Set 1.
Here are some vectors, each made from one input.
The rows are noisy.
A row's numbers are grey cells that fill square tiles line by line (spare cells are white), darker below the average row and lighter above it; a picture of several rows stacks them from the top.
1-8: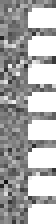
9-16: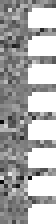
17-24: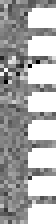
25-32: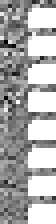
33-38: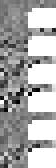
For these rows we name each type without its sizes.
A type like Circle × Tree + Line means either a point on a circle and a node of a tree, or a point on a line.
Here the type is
Tree + Unit.
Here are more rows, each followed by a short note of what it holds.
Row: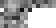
a fixed value
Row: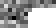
a fixed value
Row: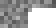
a node of a tree
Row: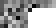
a node of a tree
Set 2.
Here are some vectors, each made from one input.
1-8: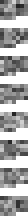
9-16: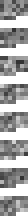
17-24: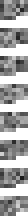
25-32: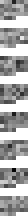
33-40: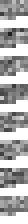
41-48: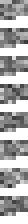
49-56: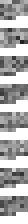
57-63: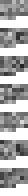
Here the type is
Bool × Bool × Bool.
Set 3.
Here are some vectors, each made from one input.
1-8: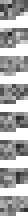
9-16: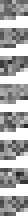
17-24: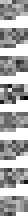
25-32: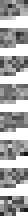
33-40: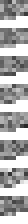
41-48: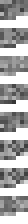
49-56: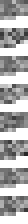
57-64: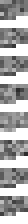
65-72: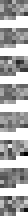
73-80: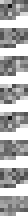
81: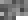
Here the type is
Bool × Bool × Bool.
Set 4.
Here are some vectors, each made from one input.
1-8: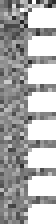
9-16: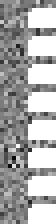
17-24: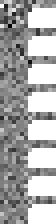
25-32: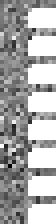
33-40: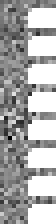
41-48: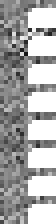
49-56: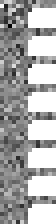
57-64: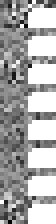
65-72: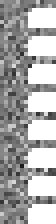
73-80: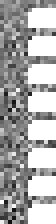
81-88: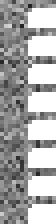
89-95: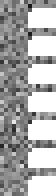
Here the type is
Line10.
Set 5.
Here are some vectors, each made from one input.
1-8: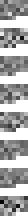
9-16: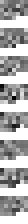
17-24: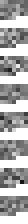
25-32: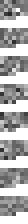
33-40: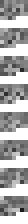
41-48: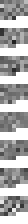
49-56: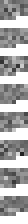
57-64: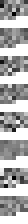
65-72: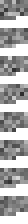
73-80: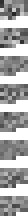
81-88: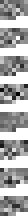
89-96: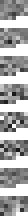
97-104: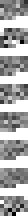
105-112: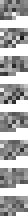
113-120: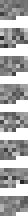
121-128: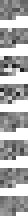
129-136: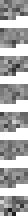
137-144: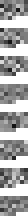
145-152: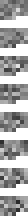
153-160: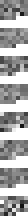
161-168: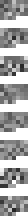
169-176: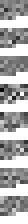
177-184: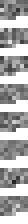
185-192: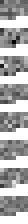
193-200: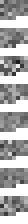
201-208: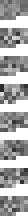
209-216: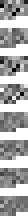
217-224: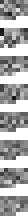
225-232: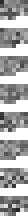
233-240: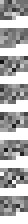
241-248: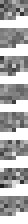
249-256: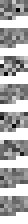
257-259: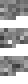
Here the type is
Line9.
